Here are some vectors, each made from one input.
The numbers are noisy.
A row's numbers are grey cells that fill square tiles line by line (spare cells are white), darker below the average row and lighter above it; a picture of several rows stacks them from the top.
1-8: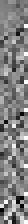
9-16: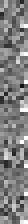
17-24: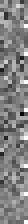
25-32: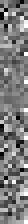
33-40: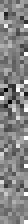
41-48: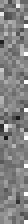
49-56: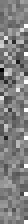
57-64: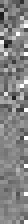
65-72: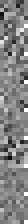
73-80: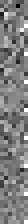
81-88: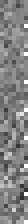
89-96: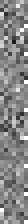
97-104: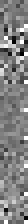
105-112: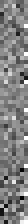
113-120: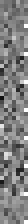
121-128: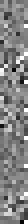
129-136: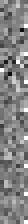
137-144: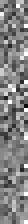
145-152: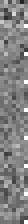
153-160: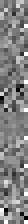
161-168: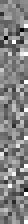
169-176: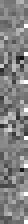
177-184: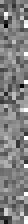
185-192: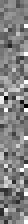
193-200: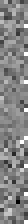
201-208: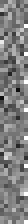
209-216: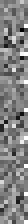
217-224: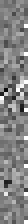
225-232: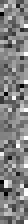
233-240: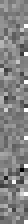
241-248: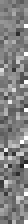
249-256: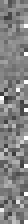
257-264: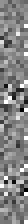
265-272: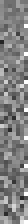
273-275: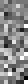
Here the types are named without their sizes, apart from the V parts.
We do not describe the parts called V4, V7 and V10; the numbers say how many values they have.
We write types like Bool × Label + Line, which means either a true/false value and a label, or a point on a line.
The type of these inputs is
Bool × V10 + (Line + V4) × (Line + V7).
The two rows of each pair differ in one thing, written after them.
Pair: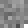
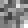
the value of V7
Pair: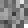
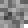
the value of V7
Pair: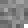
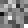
the value of V4
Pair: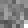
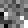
the value of V7
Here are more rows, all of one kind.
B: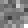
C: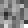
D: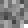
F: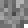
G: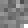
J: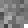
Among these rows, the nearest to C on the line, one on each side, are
B and G.
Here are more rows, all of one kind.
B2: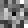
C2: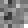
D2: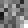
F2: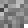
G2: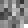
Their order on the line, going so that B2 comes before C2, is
B2, C2, G2, D2, F2.
